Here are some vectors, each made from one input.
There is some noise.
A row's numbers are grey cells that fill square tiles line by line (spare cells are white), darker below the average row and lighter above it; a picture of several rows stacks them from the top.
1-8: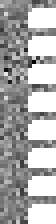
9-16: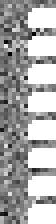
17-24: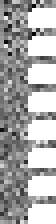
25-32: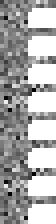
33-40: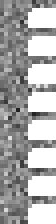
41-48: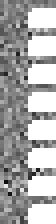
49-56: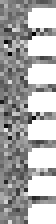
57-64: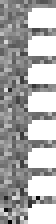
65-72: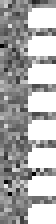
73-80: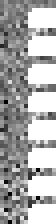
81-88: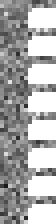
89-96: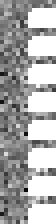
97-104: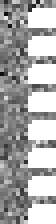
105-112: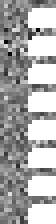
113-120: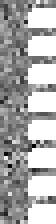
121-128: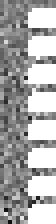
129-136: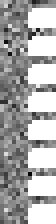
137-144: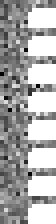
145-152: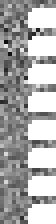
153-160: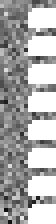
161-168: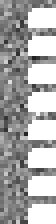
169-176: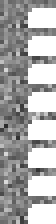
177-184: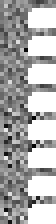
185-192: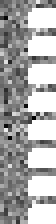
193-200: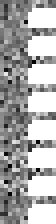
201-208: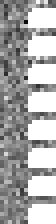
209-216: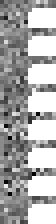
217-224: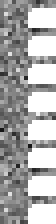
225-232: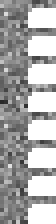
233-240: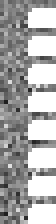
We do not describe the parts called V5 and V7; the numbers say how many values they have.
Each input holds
either a point on a 6-point circle, a value of V5 and a value of V7, or a point on a 4-point line, or a point on an 11-point line.
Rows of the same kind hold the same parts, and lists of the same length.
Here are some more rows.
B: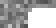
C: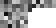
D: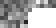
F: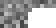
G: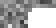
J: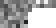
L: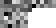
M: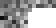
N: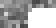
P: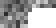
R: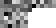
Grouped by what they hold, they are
B, F, G, N
C, L, R
D, J, M, P

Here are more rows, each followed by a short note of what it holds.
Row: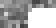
a point on an 11-point line
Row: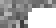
a point on an 11-point line
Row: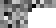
a point on a 4-point line
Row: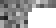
a point on a 6-point circle, a value of V5 and a value of V7
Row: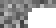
a point on an 11-point line
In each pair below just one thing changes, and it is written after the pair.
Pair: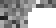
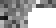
the place on the 6-point circle
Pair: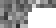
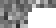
the place on the 6-point circle
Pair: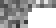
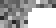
the value of V5
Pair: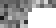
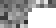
the value of V7
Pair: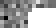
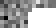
the place on the 6-point circle
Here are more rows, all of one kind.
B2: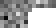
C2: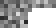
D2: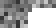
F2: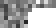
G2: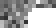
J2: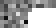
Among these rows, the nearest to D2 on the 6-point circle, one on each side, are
B2 and C2.
